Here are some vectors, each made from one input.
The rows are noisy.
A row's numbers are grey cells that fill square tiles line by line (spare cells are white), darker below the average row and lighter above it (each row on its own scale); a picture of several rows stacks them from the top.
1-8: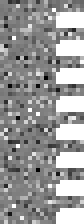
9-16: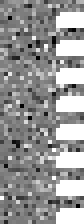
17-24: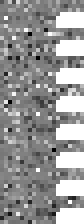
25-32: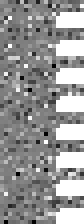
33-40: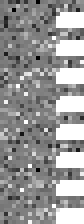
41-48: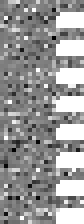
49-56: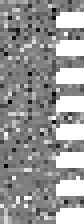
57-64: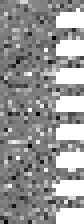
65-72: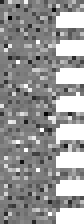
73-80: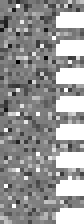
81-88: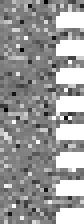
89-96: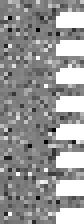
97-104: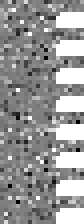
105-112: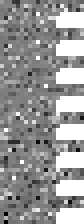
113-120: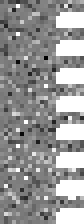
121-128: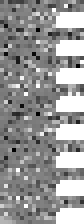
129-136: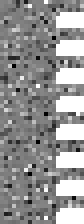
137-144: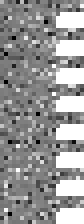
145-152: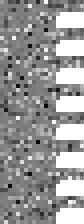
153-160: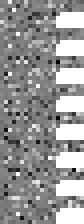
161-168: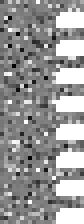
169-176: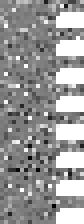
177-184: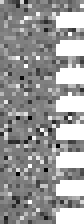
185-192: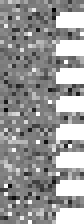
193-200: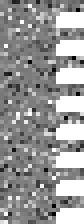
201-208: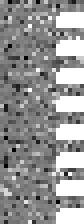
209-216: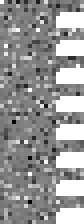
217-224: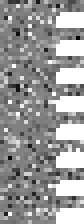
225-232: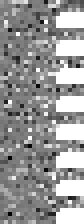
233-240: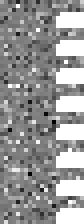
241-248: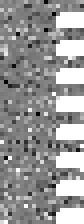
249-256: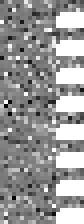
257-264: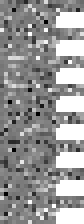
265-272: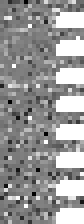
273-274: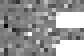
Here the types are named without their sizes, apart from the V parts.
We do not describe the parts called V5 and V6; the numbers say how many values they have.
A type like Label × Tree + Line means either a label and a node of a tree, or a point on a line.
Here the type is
Bool × Label × Line × V5 × V6.
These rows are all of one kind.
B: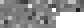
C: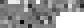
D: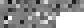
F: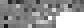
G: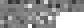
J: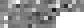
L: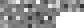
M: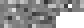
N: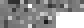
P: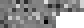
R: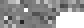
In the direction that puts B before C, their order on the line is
L, G, F, B, M, N, P, J, D, C, R.
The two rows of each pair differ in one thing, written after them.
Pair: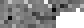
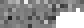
the value of V5
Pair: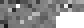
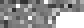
the label
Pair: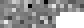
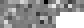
the value of V5
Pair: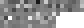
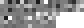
the label
